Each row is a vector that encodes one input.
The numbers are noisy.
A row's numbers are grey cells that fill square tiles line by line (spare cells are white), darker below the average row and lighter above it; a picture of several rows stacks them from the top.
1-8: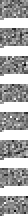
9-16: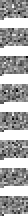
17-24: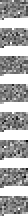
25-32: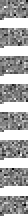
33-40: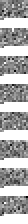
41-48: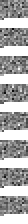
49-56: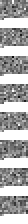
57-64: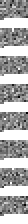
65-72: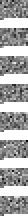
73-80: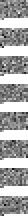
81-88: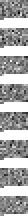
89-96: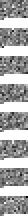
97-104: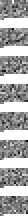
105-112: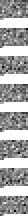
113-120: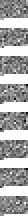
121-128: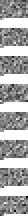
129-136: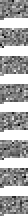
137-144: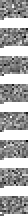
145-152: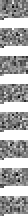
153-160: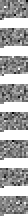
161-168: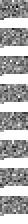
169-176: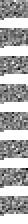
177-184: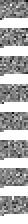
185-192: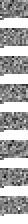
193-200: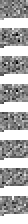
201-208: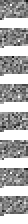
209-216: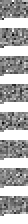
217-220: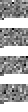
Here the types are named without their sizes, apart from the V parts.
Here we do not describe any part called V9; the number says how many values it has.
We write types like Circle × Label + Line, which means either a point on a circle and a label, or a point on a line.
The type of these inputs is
(Bool × Bool × Bool × Bool + List(Line)) × V9.
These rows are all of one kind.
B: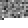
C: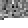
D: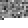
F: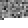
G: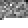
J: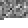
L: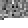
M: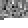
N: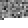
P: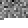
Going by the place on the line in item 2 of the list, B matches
C and P.
